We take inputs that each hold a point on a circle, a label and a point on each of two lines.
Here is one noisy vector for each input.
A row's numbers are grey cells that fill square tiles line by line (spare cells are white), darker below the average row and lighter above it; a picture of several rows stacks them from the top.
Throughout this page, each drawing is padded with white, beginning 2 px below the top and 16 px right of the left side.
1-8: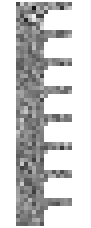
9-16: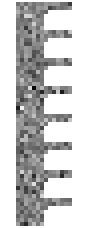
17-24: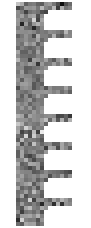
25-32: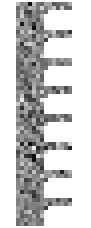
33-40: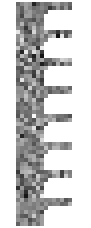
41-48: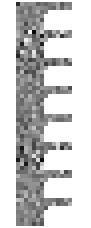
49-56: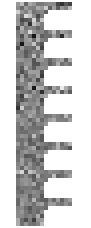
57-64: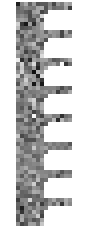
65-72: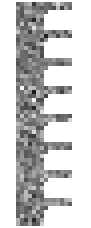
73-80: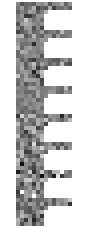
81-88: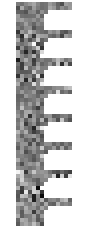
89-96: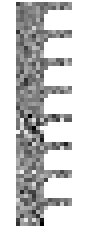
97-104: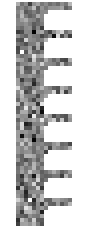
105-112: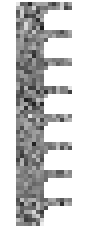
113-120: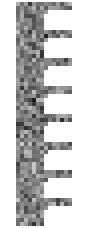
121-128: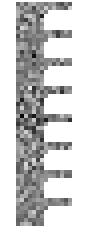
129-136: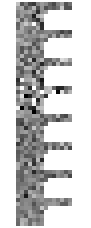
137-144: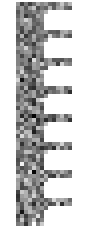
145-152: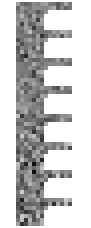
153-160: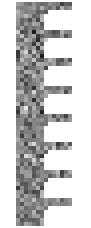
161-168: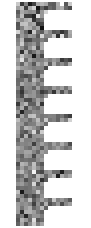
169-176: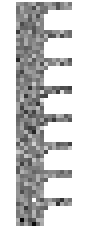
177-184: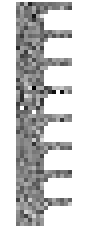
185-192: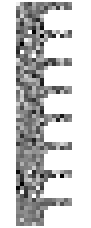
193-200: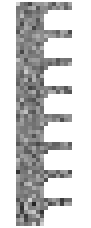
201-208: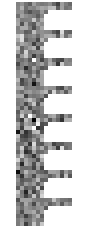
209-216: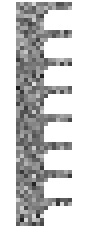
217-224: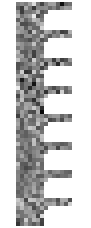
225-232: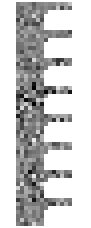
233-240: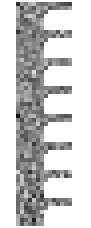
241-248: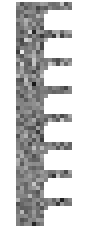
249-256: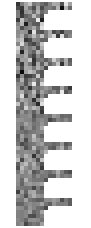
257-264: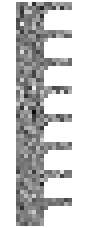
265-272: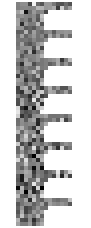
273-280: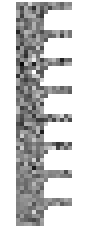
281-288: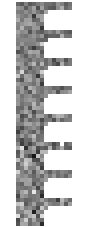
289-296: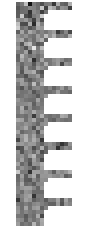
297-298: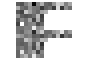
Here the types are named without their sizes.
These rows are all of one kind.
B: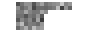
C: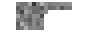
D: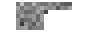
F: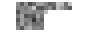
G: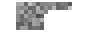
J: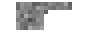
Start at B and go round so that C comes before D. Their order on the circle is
B, F, C, G, J, D.
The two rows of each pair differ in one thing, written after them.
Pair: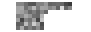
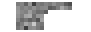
the label
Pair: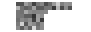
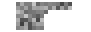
the place on one of the two lines
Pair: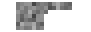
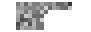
the place on one of the two lines
